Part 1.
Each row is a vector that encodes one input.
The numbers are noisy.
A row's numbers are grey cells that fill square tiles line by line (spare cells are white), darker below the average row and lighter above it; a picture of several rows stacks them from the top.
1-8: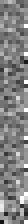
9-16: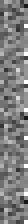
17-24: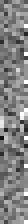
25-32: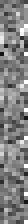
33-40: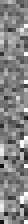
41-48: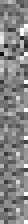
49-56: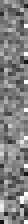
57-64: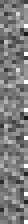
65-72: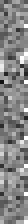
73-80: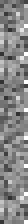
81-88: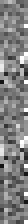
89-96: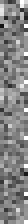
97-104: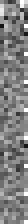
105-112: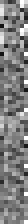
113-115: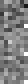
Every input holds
a point on a 9-point line.
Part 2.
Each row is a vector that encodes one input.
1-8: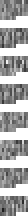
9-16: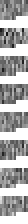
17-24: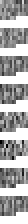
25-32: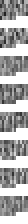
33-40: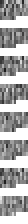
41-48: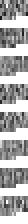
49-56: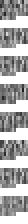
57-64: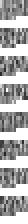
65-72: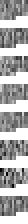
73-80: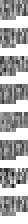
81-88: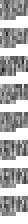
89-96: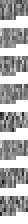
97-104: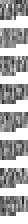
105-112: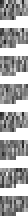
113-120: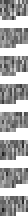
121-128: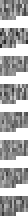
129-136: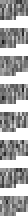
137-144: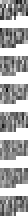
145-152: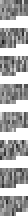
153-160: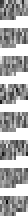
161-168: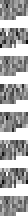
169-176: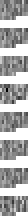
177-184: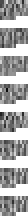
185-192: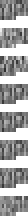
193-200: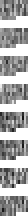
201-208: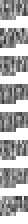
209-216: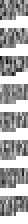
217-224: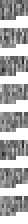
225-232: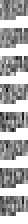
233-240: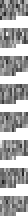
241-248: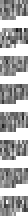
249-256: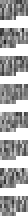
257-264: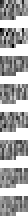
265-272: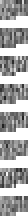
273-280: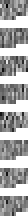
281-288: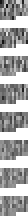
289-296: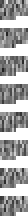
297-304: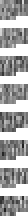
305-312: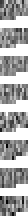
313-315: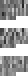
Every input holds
a point on a 7-point line.
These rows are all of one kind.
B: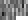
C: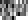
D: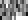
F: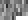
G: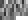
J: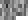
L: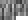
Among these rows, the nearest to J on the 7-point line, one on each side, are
C and F.
